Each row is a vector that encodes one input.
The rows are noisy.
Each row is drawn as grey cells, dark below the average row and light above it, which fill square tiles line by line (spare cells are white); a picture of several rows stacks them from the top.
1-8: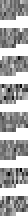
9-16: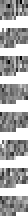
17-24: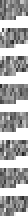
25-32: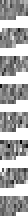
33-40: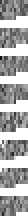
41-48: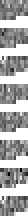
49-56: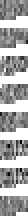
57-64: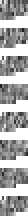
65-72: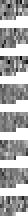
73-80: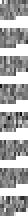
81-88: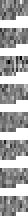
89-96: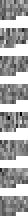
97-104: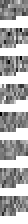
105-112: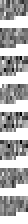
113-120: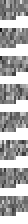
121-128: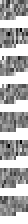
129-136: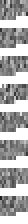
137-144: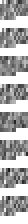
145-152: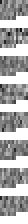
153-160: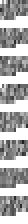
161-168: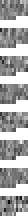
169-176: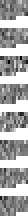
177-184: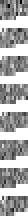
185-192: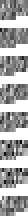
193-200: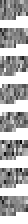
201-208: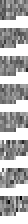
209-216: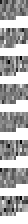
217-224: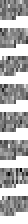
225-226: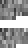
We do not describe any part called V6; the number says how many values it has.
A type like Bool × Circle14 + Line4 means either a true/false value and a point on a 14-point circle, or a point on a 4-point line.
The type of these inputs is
Line5 × List2(Line7 × V6).
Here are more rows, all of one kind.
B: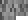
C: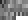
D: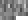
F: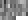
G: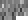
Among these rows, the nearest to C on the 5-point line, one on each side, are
B and D.
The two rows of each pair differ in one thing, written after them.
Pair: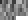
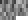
the value of V6 in item 2 of the list
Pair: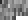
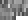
the value of V6 in item 2 of the list
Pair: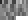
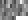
the place on the 5-point line
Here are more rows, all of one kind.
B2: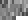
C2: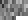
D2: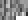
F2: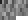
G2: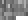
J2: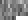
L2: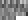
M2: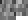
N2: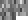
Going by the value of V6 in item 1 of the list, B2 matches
C2 and J2.
